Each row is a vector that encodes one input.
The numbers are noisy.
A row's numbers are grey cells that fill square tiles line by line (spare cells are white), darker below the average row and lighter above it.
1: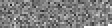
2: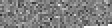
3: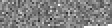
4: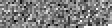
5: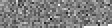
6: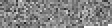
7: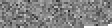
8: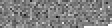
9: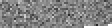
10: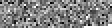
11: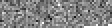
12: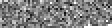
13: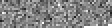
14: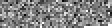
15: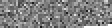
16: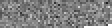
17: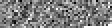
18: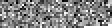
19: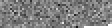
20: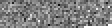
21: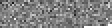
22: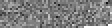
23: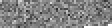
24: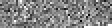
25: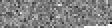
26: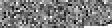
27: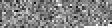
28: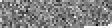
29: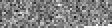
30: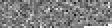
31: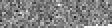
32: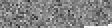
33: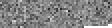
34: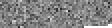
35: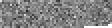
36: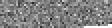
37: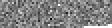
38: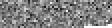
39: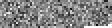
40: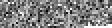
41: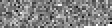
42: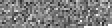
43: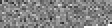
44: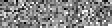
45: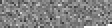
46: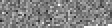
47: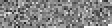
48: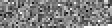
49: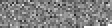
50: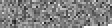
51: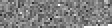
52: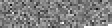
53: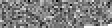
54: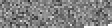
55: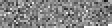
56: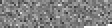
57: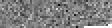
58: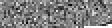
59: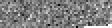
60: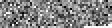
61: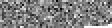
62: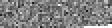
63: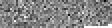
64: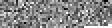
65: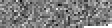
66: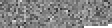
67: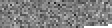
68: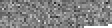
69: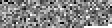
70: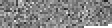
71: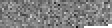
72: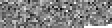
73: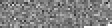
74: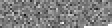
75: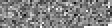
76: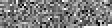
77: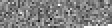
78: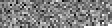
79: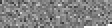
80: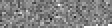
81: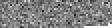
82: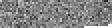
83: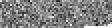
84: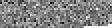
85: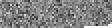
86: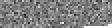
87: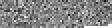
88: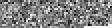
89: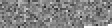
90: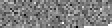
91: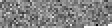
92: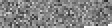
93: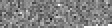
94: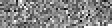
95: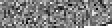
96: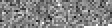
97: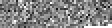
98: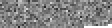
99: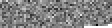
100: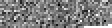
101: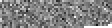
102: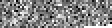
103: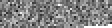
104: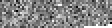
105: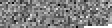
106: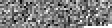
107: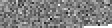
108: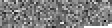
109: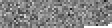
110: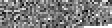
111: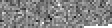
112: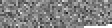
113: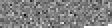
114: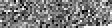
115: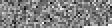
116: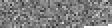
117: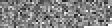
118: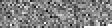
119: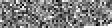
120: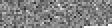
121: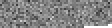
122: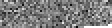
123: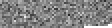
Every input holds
either a node of a 10-node tree, or a list of up to two points on a 6-point line.
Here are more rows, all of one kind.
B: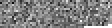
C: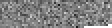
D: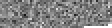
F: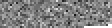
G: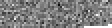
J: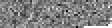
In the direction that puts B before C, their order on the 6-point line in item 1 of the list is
B, G, C, F, J, D.
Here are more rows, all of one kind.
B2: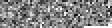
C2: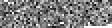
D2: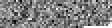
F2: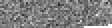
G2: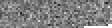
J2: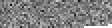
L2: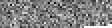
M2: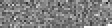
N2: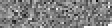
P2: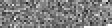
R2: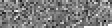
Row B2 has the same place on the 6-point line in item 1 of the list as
C2, D2 and N2.
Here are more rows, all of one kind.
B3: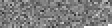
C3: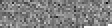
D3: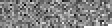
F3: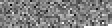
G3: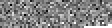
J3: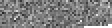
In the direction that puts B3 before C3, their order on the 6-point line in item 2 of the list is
J3, B3, G3, F3, D3, C3.
